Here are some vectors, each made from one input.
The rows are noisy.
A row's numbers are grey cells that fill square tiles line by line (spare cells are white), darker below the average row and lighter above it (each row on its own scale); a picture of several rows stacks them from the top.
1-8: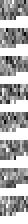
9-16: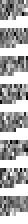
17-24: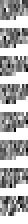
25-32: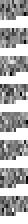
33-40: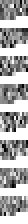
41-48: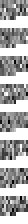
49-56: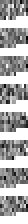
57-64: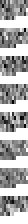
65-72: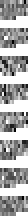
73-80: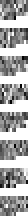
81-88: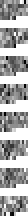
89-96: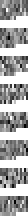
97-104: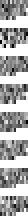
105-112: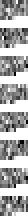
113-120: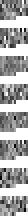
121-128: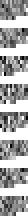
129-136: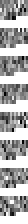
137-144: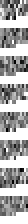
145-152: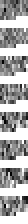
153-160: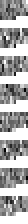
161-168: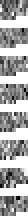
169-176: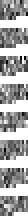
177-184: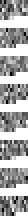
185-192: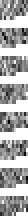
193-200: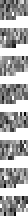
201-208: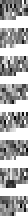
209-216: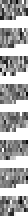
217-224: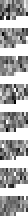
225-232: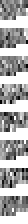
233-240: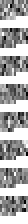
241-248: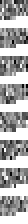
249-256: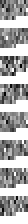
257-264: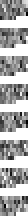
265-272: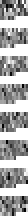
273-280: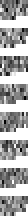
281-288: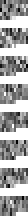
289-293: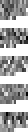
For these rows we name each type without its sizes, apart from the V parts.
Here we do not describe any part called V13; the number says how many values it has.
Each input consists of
a label, together with either a label and a true/false value, or a value of V13.
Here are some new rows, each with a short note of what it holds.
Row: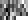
a label and a value of V13
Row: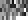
two labels and a true/false value
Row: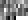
a label and a value of V13
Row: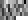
a label and a value of V13
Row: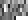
a label and a value of V13
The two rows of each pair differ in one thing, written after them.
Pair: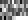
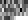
the true/false value
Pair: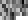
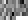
the true/false value
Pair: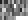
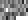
one of the two labels
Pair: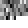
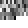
one of the two labels
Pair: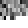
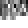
one of the two labels
